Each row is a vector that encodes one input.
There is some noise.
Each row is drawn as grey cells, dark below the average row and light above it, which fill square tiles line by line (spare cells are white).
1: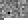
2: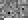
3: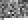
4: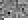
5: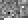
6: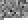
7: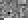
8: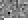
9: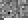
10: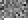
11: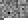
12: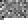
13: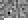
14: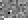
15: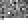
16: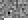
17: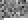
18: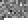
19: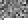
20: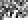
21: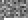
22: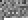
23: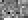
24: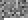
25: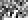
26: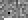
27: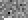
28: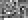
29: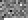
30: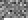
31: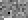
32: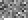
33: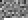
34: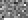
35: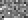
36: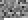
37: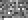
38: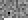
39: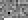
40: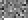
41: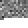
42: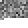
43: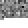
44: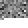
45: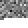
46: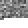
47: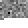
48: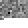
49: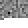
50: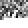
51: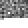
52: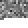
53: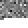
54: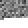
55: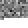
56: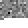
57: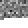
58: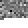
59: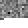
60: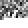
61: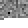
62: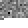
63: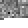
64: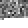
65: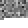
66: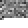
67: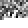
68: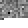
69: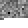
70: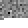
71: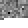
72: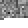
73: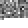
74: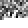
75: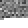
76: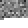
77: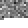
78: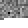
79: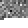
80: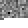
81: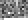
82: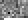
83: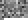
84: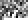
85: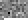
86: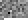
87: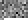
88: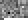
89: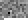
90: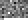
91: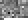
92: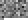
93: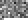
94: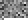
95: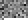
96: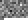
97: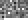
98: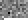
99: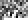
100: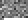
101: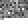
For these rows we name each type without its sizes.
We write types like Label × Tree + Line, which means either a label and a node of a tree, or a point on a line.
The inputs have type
List(Bool × Line).
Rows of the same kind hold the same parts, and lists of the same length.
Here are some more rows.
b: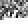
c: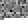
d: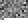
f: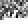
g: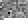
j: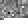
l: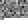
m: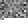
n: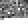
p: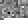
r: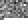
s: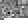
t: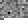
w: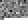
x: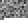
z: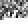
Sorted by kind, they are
b, f, z
c, l, n, r, w, x
d, g, j, m, p, s, t

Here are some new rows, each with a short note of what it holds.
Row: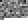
a list of two items
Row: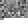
a list of two items
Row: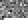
a list of two items
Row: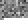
a list of two items
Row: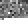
a list of two items
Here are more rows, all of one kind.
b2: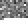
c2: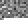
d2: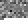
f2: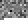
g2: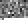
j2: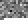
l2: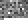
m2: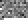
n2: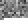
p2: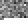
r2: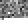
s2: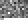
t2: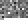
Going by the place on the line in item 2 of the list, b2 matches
f2 and g2.
